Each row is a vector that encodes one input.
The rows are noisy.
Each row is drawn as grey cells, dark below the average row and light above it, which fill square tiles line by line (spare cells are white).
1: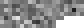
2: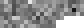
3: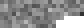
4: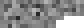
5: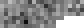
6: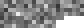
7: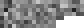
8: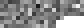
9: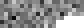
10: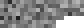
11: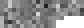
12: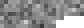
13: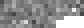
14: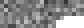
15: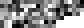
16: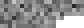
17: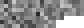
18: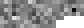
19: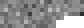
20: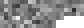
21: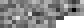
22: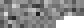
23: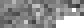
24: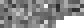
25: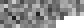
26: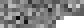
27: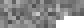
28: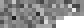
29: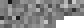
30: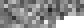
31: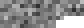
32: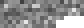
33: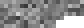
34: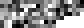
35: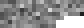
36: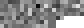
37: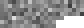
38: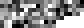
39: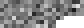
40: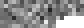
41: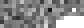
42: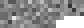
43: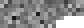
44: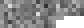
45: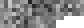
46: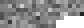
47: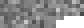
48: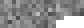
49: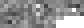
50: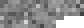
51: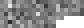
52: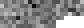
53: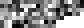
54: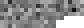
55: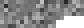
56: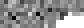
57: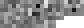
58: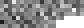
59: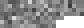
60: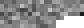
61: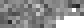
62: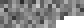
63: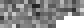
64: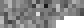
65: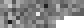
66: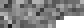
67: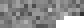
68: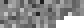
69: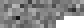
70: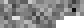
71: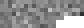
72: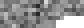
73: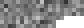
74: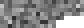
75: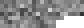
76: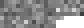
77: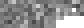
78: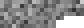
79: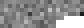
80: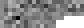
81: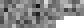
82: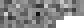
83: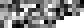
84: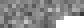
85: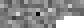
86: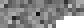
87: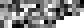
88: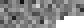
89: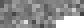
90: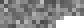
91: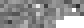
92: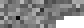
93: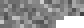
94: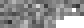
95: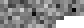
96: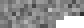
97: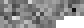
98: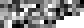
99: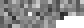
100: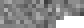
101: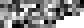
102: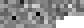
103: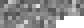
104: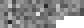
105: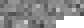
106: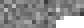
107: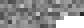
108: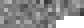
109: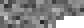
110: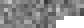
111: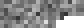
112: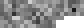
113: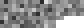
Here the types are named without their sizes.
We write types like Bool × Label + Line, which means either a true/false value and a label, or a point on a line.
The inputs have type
(Circle + Label) × Tree + Unit.
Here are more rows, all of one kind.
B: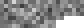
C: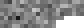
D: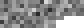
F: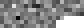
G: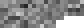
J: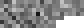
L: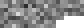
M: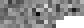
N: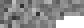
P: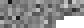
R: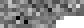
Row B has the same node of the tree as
C, D, J and N.
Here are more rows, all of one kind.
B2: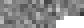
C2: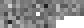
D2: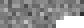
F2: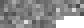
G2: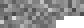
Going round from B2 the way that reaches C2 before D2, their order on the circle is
B2, G2, C2, D2, F2.
